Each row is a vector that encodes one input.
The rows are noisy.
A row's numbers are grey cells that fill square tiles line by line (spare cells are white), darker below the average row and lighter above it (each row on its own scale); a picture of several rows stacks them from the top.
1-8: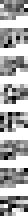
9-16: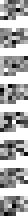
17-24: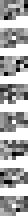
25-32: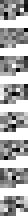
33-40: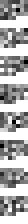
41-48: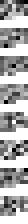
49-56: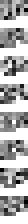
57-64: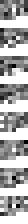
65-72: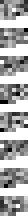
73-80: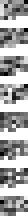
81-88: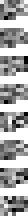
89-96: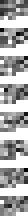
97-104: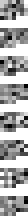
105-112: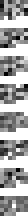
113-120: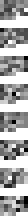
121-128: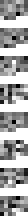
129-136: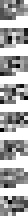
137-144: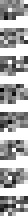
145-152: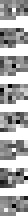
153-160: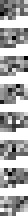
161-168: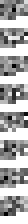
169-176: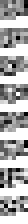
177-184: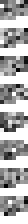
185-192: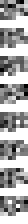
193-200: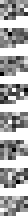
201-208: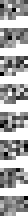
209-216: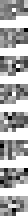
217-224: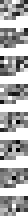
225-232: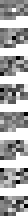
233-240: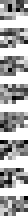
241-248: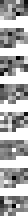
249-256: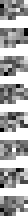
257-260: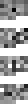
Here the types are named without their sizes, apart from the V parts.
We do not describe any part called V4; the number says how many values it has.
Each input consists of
a list of items, each a true/false value and a value of V4.
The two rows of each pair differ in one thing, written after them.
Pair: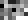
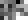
the true/false value in item 1 of the list
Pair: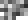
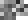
the true/false value in item 1 of the list
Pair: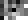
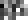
the true/false value in item 1 of the list
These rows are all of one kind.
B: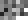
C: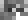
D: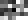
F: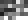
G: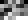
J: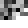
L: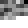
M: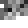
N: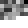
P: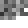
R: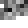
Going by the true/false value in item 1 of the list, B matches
C and P.
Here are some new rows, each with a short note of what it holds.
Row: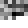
the empty list
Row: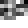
a list of one item
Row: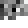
a list of two items
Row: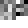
a list of three items
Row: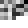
a list of two items
